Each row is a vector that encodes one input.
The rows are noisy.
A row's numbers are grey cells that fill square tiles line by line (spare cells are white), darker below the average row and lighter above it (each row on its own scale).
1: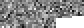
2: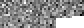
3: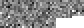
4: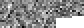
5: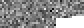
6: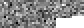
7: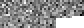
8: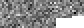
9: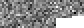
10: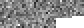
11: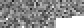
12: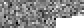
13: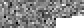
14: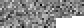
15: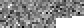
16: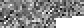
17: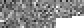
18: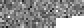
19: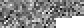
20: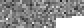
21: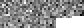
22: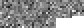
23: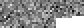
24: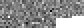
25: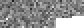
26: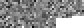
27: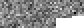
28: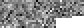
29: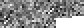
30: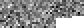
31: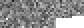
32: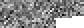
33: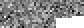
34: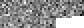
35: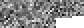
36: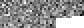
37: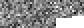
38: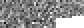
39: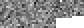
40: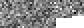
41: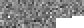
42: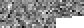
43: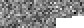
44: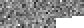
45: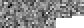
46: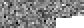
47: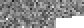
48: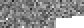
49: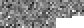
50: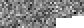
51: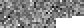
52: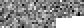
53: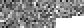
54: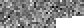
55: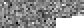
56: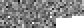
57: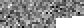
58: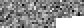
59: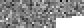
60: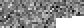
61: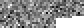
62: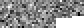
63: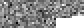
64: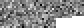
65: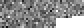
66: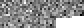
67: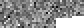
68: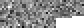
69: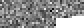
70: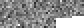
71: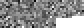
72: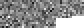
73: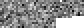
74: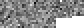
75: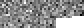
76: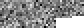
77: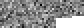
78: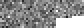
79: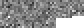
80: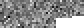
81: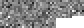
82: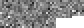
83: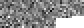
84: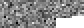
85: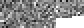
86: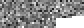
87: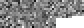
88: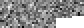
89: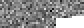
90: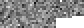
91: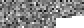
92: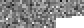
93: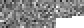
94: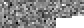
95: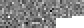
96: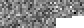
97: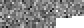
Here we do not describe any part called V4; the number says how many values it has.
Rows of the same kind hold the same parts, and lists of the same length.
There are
3 kinds of row.
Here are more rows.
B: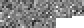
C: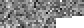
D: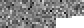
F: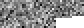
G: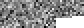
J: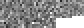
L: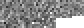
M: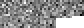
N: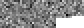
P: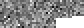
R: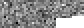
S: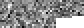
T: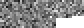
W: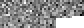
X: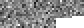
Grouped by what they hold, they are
B, D, J, L, N, R, T
C, F, G, P, S, X
M, W

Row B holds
two labels (each one of 5).
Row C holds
two values of V4.
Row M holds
a fixed value.
